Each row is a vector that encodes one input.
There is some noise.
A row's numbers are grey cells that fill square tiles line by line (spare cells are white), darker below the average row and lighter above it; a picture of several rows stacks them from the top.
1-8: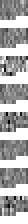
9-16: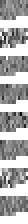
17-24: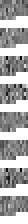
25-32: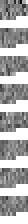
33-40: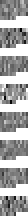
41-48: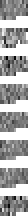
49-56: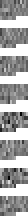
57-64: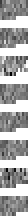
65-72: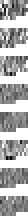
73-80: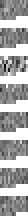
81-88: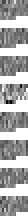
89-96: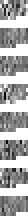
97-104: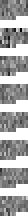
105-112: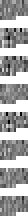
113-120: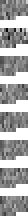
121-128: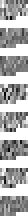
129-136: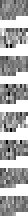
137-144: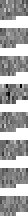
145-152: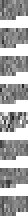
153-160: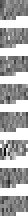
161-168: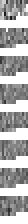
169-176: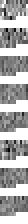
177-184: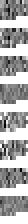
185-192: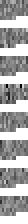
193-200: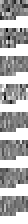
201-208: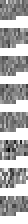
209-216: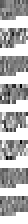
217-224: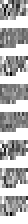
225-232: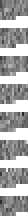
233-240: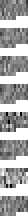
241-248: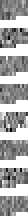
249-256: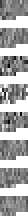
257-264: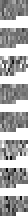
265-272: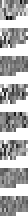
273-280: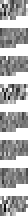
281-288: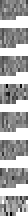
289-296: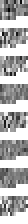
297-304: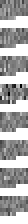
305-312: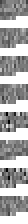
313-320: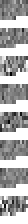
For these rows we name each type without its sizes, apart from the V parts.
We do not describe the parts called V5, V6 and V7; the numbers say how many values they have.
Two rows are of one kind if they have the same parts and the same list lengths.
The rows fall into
4 kinds.
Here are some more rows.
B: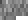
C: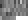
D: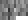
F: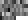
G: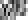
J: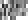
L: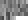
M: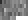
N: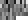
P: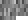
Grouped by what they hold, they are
B, C, D, M
F, N
G, J
L, P

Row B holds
a point on a line and a value of V5.
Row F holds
a value of V7.
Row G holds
a true/false value and a value of V6.
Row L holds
a point on a circle and a value of V5.
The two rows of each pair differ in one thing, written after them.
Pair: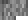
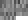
the value of V5
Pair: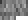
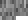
the value of V5
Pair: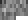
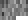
the value of V5
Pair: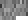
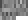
the place on the line
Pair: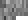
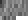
the place on the line
